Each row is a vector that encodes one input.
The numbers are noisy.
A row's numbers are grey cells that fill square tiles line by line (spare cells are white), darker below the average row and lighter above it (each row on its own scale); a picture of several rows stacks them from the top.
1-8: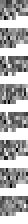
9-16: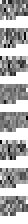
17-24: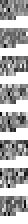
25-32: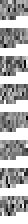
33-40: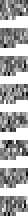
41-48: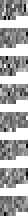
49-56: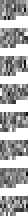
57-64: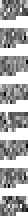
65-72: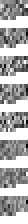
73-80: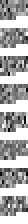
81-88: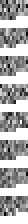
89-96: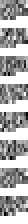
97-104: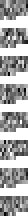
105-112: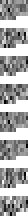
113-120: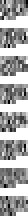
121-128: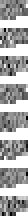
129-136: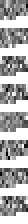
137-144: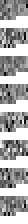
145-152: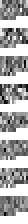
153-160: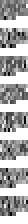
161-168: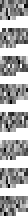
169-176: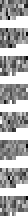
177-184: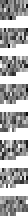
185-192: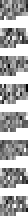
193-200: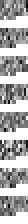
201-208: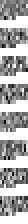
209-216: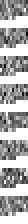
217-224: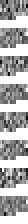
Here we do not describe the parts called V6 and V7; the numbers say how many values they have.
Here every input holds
a value of V7, together with either a point on an 11-point circle and a true/false value, or a value of V6.
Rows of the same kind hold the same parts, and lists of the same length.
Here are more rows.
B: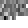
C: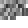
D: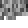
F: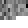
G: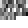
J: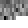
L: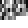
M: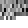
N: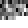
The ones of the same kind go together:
B, C, G, J
D, F, L, M, N

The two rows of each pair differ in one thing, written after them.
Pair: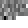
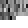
the value of V7
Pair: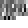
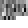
the true/false value
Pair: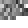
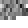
the true/false value
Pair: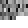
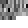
the place on the 11-point circle
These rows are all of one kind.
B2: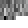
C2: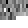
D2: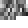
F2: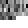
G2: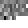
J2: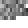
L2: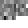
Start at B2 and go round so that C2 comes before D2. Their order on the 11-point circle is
B2, L2, J2, G2, C2, D2, F2.
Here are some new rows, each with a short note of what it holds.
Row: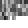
a value of V6 and a value of V7
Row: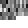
a point on an 11-point circle, a true/false value and a value of V7
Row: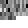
a point on an 11-point circle, a true/false value and a value of V7
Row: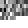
a value of V6 and a value of V7
